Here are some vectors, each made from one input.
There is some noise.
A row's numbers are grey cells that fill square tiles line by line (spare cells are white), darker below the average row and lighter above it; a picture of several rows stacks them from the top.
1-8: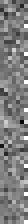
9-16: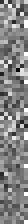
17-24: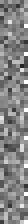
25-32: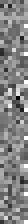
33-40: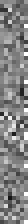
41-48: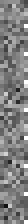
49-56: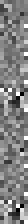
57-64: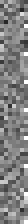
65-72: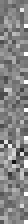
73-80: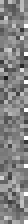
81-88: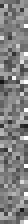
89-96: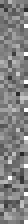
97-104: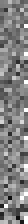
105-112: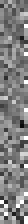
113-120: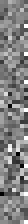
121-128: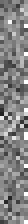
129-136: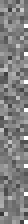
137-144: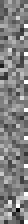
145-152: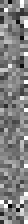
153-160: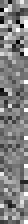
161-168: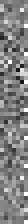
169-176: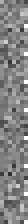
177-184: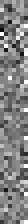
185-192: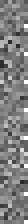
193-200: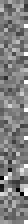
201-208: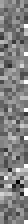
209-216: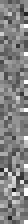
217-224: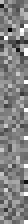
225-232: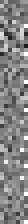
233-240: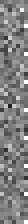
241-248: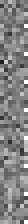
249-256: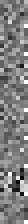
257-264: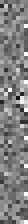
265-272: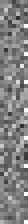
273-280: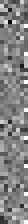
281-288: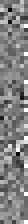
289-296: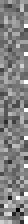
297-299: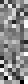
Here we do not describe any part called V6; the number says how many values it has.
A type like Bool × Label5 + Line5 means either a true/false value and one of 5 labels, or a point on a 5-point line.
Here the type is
(Bool × Bool × Bool + Unit) × (Line8 + V6) × Line9 + Label7.
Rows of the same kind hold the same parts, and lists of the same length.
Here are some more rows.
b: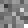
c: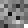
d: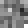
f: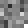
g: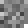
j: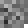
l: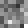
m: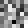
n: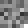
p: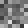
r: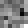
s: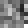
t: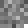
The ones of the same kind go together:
b, f, l, p
c, d, g, j, r
m
n, s
t

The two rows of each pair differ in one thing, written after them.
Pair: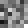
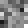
one of the three true/false values
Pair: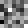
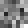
the place on the 9-point line
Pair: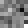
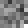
one of the three true/false values
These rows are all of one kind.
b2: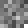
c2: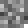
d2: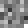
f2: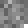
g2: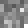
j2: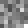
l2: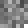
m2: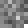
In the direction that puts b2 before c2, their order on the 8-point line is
f2, m2, b2, l2, c2, d2, g2, j2.
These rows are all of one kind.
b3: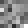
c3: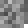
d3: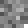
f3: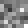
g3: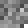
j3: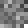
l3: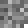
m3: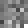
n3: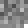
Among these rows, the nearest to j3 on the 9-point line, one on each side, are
c3 and g3.
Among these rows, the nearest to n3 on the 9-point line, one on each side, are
c3 and l3.
